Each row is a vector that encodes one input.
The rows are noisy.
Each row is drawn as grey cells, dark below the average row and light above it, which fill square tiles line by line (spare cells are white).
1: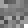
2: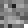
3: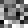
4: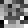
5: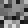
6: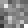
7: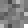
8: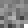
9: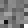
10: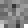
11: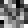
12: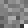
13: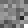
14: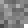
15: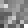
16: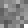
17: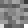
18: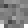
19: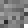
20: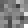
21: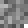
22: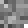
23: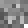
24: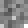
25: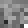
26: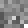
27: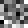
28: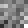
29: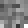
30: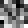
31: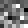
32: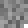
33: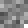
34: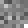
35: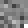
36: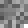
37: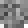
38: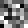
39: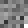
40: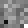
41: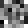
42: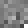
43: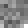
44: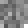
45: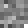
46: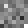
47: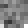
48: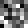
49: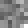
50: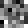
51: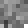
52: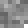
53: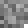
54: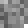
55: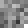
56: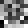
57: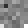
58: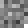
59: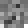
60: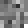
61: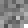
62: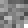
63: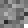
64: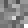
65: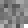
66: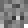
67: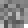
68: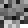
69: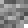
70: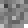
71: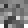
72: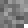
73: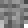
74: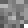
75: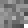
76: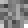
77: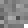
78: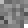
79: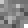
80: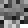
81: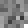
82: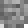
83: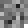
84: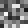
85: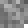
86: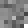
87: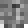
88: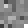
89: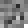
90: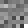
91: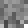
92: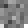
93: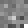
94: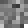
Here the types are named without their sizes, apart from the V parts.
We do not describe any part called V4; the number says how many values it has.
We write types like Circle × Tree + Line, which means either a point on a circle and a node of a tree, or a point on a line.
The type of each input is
Bool × Bool × Bool × Bool × V4 + Line.
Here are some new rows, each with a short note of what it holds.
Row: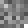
four true/false values and a value of V4
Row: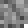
four true/false values and a value of V4
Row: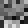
a point on a line
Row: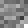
four true/false values and a value of V4
